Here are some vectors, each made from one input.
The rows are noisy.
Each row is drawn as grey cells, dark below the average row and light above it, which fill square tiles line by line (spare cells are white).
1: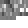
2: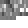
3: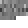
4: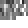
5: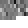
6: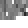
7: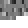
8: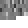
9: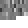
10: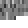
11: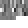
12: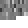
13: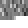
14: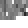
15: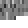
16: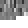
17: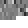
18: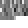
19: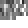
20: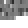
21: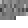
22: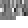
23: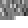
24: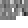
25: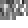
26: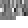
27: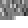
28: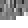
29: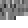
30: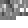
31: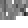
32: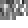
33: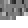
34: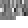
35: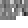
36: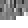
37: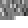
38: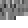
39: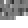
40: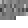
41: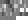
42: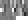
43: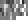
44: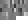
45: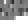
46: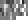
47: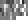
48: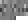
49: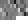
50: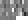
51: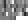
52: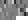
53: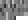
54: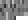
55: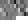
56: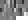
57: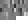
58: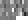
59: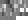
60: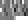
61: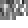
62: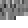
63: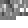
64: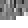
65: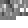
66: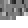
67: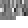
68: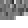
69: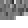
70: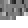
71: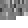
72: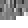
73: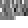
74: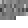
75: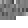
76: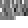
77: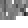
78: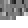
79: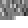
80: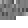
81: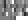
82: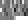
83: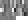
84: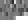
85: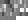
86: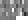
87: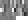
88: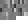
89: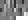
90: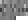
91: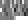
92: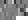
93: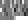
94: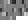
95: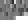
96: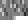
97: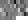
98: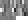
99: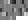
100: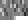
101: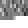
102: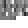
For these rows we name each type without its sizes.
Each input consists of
a true/false value, together with either a point on a circle, or a fixed value.
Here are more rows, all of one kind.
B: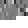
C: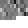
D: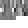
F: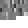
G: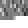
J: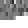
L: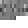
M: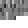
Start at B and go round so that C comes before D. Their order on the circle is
B, C, G, J, D, L, M, F.
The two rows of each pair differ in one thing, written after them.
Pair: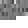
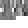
the true/false value
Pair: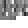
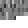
the true/false value
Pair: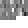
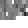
the place on the circle
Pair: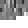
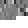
the true/false value
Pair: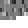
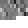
the true/false value
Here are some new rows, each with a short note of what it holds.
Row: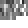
a true/false value
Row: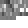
a true/false value
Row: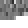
a point on a circle and a true/false value
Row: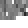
a point on a circle and a true/false value
